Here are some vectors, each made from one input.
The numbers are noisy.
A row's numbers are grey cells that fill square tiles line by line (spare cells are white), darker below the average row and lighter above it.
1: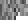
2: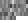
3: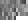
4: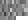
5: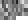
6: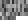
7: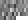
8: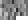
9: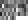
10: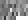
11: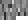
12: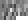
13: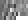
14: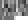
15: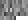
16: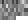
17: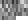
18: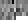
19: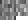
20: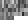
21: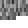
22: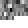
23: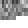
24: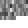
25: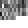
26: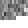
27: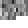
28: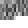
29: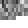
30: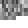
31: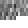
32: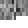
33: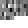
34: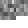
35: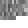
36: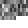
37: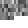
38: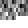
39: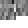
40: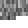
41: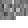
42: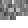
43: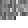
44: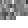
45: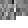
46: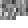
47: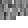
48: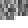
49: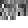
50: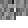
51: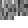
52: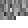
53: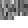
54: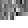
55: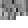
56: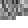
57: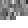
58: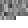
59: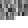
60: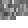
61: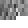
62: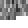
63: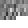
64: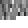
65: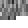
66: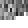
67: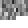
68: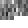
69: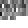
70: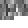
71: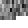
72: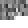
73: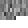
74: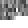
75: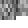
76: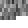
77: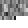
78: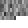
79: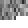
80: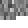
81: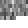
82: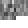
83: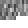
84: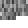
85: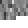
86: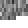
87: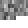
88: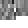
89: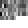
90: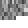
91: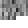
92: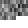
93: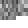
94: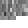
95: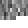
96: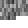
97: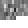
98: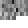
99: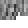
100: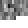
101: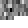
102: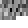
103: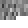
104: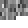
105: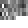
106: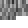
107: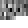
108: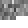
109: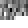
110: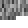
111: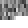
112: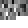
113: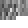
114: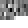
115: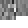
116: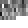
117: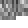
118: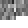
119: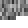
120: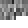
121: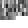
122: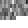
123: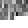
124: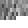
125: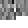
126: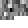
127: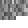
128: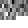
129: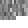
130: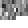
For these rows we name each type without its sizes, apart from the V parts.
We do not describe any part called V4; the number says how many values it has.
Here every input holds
a label, together with either a point on a circle, or a value of V4.
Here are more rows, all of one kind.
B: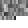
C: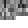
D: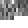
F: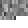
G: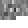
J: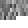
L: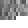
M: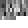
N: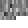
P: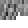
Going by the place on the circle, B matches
F, M and N.
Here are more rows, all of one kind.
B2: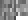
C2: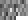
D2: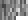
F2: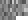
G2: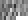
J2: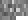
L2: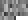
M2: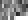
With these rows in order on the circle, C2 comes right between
D2 and G2.
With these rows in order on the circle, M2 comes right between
J2 and L2.
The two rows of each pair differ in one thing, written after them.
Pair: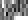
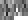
the place on the circle
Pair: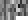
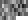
the place on the circle
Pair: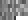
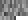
the place on the circle
